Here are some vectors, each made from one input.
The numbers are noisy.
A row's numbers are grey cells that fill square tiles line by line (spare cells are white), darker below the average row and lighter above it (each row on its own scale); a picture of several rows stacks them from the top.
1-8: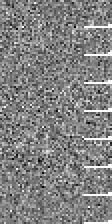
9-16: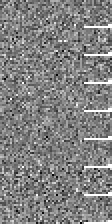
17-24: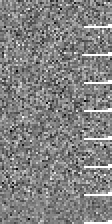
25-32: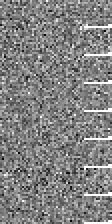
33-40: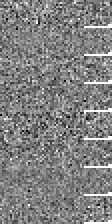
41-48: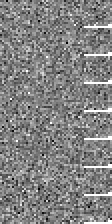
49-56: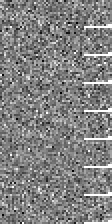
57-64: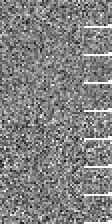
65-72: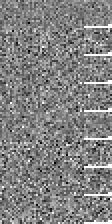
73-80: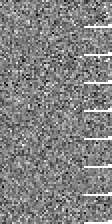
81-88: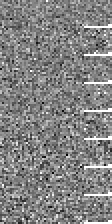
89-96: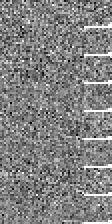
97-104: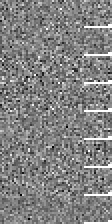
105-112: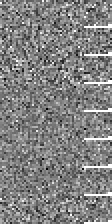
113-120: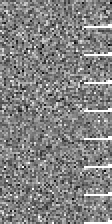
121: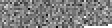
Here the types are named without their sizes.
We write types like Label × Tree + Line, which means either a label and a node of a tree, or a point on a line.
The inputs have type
(Bool × Bool × Bool + Label) × Label.
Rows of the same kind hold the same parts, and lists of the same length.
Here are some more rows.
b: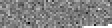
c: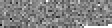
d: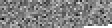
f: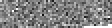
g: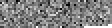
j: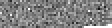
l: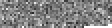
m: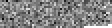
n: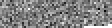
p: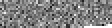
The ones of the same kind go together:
b, f, j, l, n, p
c, d, g, m

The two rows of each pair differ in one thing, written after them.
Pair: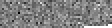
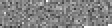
the label
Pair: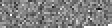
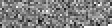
the label
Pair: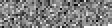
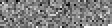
one of the three true/false values
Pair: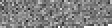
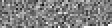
the label
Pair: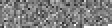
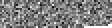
one of the three true/false values
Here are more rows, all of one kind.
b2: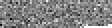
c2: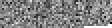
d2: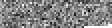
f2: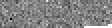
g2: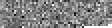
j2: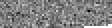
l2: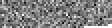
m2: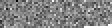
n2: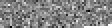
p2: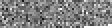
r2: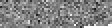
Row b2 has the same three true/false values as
d2, g2, j2 and n2.
